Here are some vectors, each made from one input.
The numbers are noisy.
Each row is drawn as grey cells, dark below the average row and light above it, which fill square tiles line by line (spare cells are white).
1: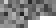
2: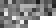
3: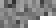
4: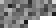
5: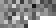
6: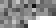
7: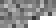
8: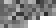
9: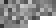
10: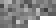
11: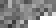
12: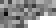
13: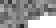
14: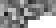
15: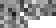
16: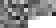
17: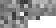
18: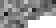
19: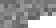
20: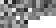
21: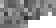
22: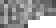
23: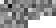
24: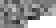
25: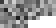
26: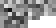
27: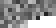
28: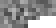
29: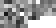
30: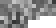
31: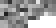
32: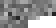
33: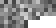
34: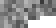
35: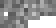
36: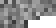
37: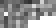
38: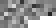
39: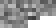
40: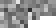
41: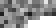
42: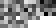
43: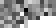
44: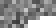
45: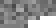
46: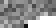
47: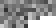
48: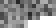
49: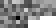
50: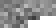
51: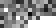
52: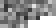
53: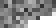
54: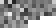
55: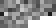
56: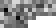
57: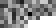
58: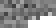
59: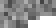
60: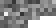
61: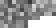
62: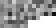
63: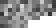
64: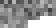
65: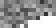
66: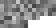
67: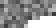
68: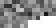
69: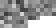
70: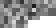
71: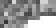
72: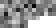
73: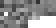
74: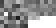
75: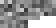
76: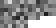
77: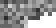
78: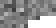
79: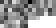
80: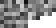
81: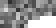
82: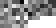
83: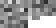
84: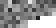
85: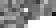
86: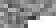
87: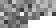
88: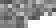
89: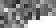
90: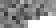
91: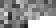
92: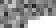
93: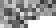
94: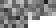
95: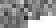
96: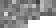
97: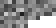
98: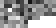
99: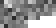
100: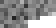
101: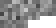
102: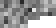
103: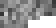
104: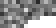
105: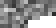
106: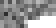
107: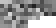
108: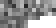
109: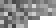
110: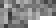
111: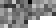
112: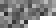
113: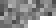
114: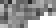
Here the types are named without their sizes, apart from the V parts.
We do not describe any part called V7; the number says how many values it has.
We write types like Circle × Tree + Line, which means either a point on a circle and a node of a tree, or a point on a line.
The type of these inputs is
Tree × (Tree + Unit) × V7.
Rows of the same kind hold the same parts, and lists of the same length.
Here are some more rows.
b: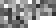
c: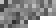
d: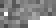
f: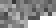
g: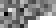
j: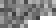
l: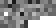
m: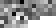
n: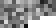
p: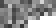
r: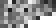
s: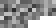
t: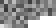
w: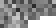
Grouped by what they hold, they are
b, f, g, j, m, w
c, d, l, n, p, r, s, t

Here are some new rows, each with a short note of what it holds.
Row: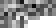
a node of each of two trees and a value of V7
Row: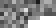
a node of a tree and a value of V7
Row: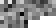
a node of a tree and a value of V7
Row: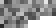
a node of a tree and a value of V7
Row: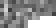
a node of each of two trees and a value of V7
